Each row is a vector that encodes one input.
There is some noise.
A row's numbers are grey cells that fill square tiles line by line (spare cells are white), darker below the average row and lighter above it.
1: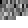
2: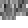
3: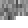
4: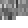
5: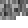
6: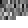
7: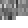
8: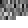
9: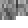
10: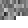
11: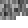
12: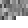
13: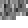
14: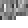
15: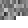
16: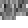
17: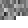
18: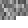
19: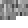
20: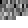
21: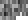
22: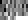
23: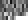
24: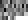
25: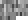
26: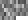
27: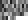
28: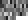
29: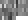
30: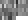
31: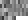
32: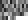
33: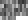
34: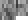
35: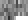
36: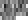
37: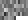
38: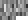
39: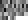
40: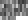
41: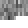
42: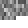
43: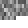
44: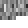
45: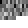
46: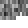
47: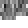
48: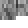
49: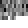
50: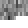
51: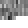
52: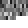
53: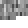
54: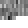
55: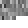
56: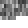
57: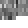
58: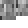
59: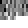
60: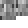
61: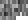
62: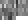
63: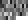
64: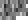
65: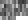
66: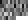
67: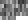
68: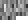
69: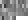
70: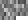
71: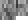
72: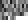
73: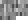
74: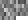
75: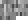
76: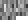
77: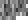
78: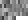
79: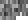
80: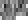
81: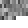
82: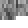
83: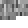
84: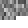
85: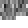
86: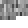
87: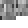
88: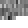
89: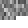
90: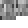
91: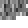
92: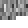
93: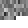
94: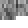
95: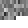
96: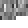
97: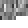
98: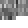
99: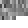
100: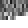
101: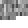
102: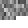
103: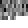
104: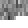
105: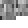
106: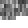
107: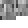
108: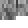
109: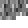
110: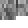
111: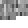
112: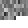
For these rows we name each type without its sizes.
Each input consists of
either a point on a line, or four true/false values.
